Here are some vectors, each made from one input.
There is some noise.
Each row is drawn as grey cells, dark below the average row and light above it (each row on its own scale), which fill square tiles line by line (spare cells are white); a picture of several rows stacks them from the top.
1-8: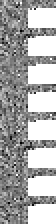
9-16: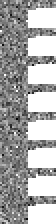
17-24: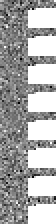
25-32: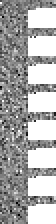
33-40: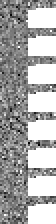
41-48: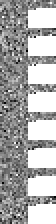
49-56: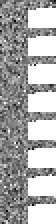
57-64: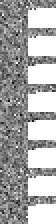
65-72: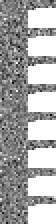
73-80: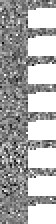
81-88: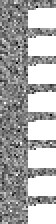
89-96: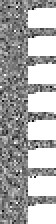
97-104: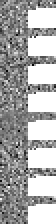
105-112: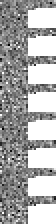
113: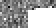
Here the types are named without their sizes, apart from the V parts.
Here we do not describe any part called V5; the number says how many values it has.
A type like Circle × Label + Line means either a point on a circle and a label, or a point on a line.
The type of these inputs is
(Circle + Tree) × V5.
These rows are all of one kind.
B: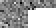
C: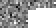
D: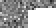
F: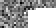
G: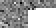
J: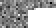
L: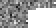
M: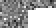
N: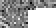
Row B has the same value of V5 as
F, G and N.
